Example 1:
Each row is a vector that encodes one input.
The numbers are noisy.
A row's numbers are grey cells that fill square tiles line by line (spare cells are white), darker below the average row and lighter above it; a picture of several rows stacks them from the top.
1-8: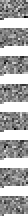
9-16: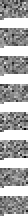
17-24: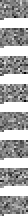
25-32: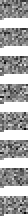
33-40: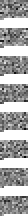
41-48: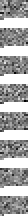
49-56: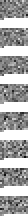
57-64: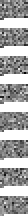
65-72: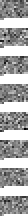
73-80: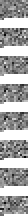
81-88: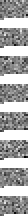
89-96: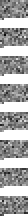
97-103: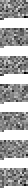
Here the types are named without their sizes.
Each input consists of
a point on a line.
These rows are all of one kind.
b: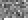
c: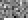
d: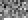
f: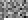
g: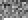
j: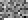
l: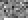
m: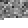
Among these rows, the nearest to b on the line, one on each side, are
g and m.
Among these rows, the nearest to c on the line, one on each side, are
j and l.
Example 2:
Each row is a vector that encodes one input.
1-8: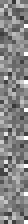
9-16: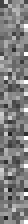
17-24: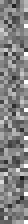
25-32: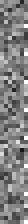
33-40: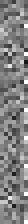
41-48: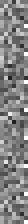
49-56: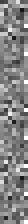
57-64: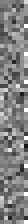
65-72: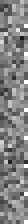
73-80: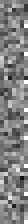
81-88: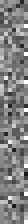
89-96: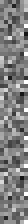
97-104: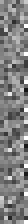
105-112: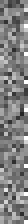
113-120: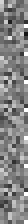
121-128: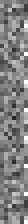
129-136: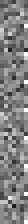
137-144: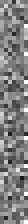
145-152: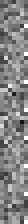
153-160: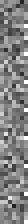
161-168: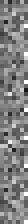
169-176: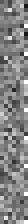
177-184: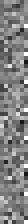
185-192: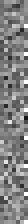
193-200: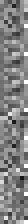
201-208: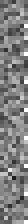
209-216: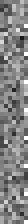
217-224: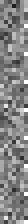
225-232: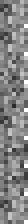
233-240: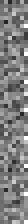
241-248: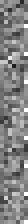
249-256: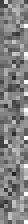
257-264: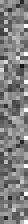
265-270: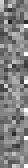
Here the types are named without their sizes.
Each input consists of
a point on a circle.
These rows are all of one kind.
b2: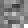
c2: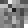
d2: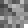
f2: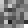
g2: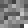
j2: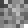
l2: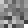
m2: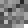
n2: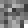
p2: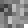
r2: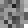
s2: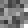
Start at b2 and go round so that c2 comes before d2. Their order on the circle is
b2, m2, f2, l2, c2, n2, g2, p2, d2, j2, s2, r2.
